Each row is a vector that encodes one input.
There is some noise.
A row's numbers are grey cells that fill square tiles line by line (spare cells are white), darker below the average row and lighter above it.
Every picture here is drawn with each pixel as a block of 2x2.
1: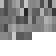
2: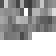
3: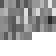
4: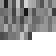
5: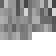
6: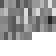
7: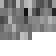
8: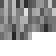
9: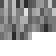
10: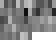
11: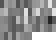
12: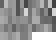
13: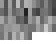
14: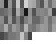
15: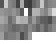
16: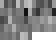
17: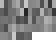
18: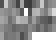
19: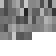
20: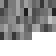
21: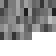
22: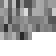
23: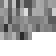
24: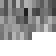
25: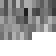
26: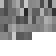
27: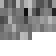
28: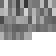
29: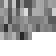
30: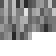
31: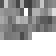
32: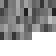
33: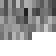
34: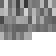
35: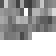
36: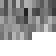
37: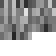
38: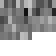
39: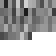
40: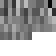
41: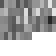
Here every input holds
one of 6 labels and a true/false value.
